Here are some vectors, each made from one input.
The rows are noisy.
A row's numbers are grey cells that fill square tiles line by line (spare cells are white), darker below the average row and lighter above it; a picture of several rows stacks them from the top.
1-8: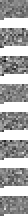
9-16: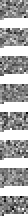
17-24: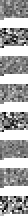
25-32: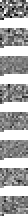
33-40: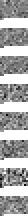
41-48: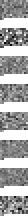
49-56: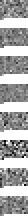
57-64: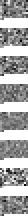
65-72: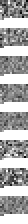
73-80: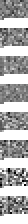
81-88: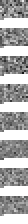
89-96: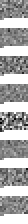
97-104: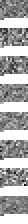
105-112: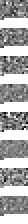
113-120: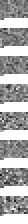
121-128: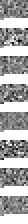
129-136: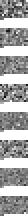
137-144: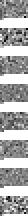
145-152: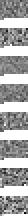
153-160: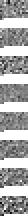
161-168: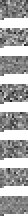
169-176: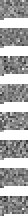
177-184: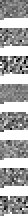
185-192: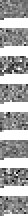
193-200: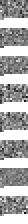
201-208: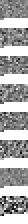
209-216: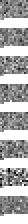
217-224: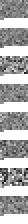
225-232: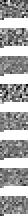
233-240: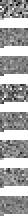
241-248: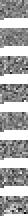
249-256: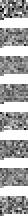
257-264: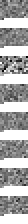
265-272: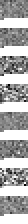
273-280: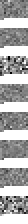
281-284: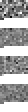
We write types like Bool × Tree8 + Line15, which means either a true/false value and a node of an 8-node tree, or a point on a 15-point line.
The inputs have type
Label8 × (Line11 + List2(Line5)).
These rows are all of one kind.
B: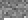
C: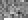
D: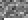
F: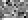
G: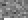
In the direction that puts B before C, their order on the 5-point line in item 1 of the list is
B, D, F, G, C.
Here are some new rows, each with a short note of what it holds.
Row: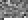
one of 8 labels, together with a list of two items
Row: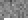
one of 8 labels, together with a list of one item
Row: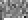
one of 8 labels and a point on an 11-point line
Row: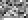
one of 8 labels and a point on an 11-point line
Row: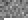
one of 8 labels, together with a list of two items
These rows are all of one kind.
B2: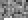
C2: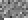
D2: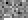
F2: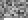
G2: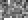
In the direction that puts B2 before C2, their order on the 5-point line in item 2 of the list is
F2, G2, D2, B2, C2.
